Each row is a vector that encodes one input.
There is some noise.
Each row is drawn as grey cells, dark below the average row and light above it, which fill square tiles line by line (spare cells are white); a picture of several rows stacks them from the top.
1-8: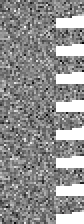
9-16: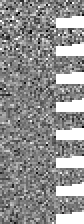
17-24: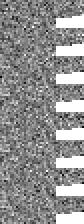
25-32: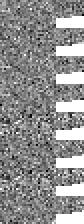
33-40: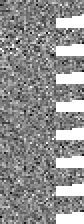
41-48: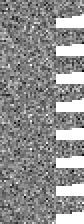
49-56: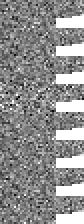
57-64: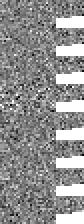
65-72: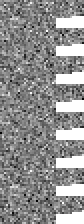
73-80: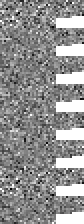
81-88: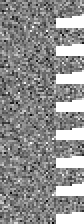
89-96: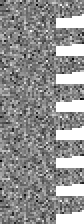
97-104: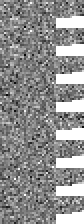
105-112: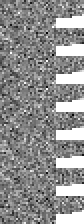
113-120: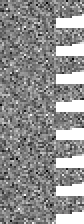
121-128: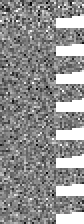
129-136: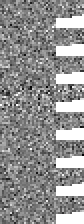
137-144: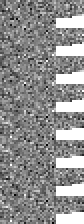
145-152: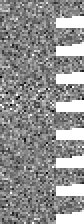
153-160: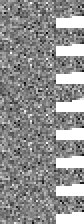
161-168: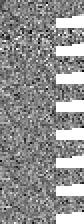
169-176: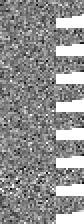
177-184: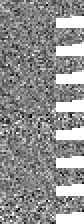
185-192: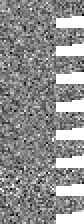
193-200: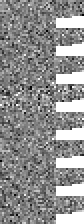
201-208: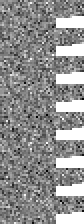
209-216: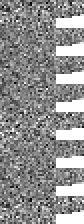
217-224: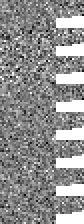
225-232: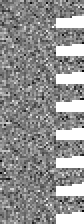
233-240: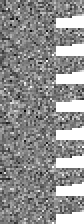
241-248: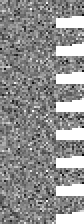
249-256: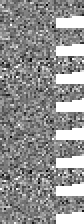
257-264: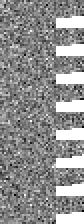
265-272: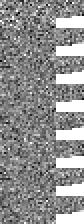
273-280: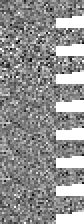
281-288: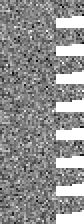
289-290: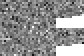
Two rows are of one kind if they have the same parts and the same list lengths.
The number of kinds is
2.
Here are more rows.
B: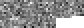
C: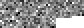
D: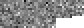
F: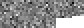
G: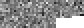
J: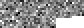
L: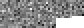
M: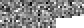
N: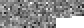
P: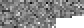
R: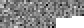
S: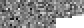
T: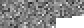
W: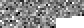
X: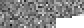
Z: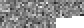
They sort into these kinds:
B, D, F, G, L, N, P, R, S, T, X, Z
C, J, M, W

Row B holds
a node of a 19-node tree and a true/false value.
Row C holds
a true/false value.
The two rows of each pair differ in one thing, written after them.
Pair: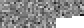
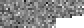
the true/false value
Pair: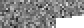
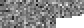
the node of the tree
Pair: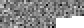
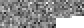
the node of the tree
